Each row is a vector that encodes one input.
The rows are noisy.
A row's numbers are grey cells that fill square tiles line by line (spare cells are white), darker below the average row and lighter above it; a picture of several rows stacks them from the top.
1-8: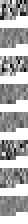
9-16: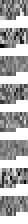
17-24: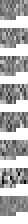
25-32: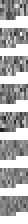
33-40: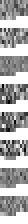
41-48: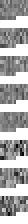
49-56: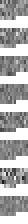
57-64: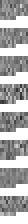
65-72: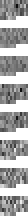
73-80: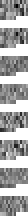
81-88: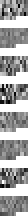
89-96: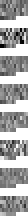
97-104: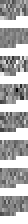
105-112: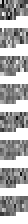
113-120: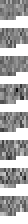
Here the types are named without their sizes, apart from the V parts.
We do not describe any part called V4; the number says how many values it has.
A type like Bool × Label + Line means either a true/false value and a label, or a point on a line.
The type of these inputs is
List(Bool × V4).
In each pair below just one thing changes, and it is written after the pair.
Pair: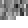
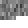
the value of V4 in item 2 of the list
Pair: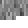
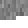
the true/false value in item 2 of the list
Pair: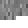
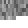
the true/false value in item 1 of the list
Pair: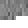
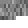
the true/false value in item 2 of the list
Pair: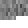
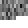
the value of V4 in item 2 of the list
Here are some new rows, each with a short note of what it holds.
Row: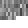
a list of two items
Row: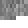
a list of one item
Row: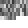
a list of one item
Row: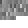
a list of one item
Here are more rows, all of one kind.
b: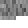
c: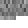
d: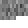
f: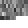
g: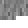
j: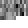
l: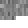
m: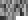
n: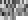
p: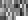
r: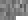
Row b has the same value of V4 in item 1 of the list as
d, j and r.
